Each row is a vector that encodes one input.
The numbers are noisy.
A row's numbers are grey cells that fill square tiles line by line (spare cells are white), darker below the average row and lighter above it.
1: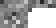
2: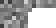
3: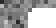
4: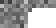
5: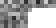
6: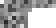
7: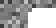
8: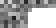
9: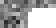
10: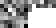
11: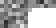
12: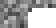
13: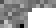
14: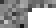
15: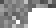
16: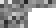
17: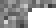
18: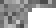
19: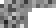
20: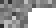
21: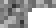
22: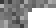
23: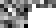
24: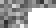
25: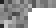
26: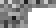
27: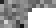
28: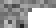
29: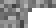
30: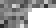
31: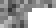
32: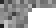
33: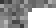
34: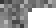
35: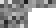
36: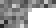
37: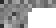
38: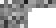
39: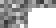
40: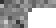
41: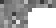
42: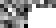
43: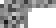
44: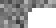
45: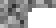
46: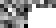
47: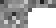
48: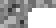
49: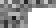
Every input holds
a list of up to two points on a 6-point line.
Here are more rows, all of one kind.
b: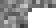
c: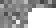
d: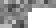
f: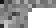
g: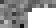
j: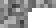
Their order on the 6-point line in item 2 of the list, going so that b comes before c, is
b, g, c, j, f, d.
